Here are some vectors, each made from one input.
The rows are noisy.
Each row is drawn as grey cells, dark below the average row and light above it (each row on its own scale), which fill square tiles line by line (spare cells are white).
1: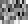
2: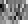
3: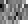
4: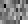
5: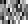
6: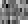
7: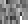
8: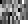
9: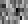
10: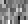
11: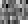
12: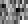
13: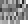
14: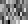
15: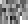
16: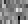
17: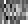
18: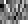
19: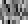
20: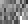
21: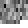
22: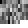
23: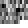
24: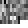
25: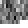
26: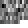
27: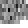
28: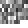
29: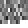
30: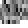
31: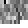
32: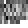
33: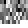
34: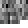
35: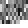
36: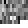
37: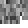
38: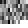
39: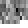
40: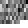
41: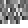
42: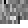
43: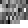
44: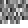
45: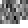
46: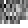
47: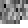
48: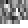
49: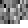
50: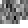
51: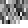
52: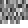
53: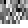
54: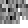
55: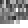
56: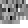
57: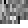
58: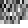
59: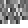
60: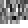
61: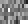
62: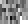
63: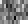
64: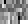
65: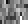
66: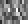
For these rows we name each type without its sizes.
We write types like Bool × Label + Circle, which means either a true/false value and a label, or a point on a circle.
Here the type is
Bool × Label.
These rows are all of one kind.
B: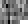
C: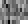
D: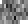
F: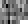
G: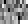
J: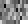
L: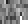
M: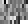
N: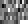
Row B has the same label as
C, D and F.
